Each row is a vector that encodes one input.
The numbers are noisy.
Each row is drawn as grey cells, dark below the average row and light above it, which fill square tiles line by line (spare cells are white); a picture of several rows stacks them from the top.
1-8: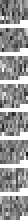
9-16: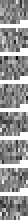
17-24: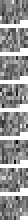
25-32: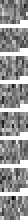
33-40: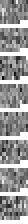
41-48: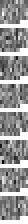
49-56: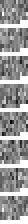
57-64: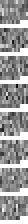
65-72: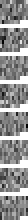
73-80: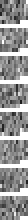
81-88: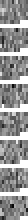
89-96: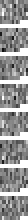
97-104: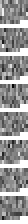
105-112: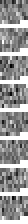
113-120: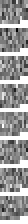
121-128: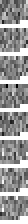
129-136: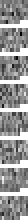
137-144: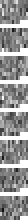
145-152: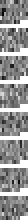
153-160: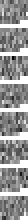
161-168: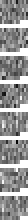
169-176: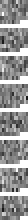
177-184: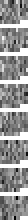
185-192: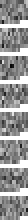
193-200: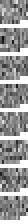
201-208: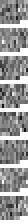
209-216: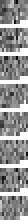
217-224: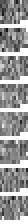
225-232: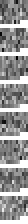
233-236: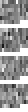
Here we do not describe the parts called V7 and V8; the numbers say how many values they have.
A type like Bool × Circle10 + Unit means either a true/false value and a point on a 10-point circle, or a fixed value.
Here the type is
Bool × (Circle5 + V7) × (Line4 + V8).
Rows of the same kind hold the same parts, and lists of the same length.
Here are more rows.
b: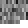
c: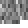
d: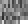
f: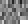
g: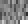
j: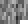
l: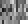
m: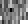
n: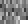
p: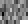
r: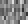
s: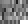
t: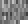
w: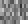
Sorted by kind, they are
b, j, l, p, s, t
c
d, f, w
g, m, n, r

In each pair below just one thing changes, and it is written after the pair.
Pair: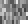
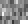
the value of V7
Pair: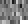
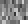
the place on the 4-point line
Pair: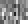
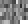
the place on the 4-point line
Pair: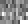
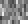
the true/false value
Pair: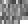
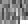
the true/false value
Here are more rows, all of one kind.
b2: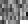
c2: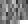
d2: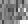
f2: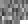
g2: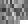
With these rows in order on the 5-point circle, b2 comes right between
c2 and g2.
